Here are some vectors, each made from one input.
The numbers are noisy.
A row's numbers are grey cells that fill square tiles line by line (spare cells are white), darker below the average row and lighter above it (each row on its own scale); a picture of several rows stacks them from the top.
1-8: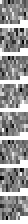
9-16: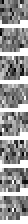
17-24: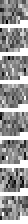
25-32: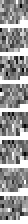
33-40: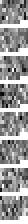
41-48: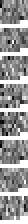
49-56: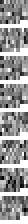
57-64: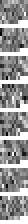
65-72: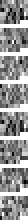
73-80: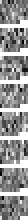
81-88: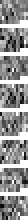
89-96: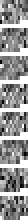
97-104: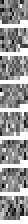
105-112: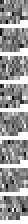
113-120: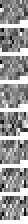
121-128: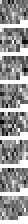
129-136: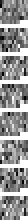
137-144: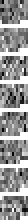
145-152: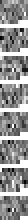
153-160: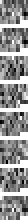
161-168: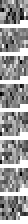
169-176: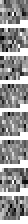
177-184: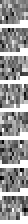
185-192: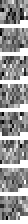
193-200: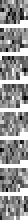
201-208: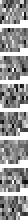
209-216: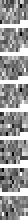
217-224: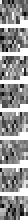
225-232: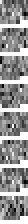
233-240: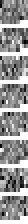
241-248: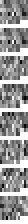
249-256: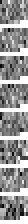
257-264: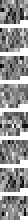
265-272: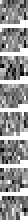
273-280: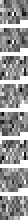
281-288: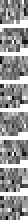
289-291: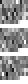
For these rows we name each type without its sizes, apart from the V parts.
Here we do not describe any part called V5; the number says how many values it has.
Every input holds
a true/false value, together with either a point on a line, or a value of V5.
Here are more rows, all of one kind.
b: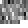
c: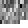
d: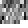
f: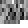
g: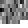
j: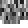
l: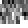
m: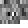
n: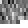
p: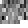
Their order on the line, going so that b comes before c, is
m, f, j, g, l, n, b, p, d, c.
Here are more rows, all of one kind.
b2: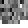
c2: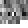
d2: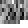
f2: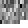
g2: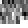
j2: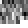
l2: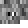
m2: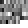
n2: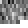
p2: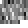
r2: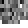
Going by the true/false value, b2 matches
d2, m2 and r2.
